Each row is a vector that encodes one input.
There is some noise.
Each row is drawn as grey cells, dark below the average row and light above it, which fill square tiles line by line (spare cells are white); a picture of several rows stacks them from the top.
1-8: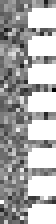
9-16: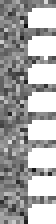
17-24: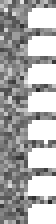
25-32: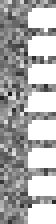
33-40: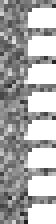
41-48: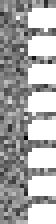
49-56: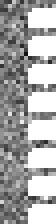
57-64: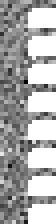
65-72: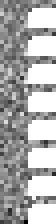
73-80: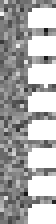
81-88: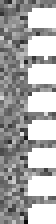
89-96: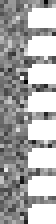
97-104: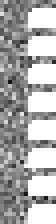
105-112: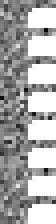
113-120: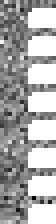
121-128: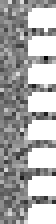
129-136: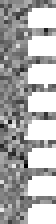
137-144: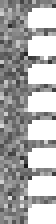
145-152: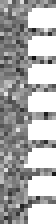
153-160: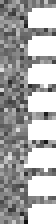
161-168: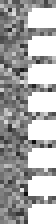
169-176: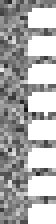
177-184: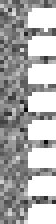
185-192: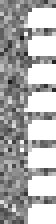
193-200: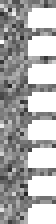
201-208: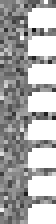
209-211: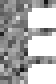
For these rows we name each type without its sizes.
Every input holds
either a node of a tree, or three true/false values.
